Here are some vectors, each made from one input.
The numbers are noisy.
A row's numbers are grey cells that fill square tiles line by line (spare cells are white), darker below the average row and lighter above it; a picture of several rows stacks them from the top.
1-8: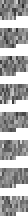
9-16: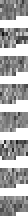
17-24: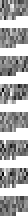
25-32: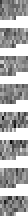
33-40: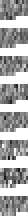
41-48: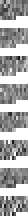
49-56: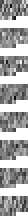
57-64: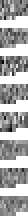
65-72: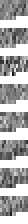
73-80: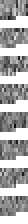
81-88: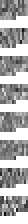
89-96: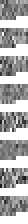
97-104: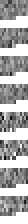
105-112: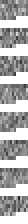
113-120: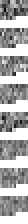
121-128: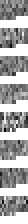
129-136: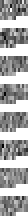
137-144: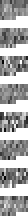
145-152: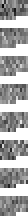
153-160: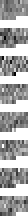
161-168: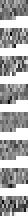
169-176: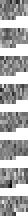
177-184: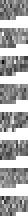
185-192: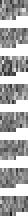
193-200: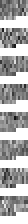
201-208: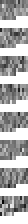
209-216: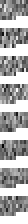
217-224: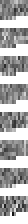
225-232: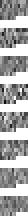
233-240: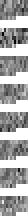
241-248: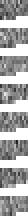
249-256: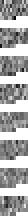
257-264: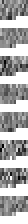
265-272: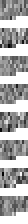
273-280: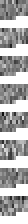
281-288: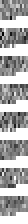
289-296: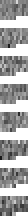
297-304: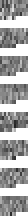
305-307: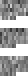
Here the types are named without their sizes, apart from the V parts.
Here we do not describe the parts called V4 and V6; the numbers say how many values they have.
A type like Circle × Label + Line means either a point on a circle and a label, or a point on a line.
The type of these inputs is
Bool × Bool × Bool × (Tree + V4) + V6.
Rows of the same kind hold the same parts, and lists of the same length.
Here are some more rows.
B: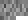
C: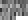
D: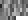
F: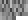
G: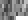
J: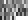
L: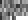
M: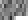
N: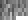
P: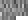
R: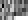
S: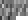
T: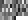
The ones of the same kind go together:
B, G, L, P
C, D, F, M, N, S
J, R, T

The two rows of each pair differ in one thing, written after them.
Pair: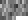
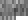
one of the three true/false values
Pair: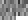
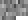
the node of the tree
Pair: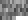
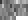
the node of the tree
